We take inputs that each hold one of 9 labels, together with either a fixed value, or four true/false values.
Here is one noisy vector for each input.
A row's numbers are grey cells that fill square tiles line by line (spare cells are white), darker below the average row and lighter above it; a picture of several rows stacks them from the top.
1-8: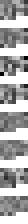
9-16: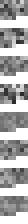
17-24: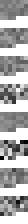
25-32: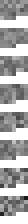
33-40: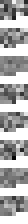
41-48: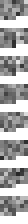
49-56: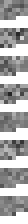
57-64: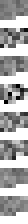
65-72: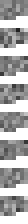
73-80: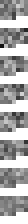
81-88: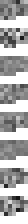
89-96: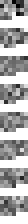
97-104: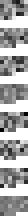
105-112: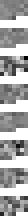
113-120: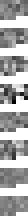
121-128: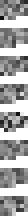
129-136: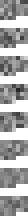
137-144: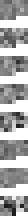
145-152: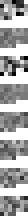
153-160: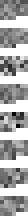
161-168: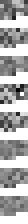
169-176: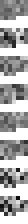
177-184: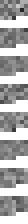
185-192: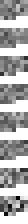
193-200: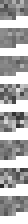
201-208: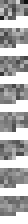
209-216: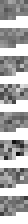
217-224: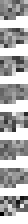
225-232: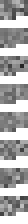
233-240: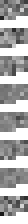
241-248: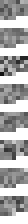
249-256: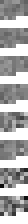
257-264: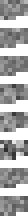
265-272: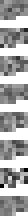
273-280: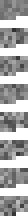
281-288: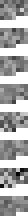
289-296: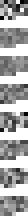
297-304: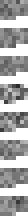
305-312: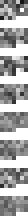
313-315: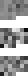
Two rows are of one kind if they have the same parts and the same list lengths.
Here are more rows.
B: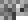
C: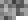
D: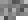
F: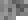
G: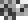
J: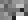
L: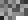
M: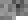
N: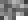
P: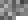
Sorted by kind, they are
B, P
C, D, F, G, J, L, M, N

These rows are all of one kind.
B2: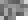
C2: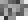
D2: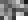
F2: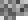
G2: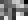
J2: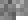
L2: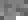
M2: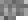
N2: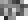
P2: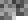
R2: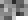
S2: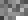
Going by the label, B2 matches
C2, J2 and R2.
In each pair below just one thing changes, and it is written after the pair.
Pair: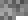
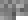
the label
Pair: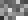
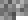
the label
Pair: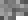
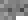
the label
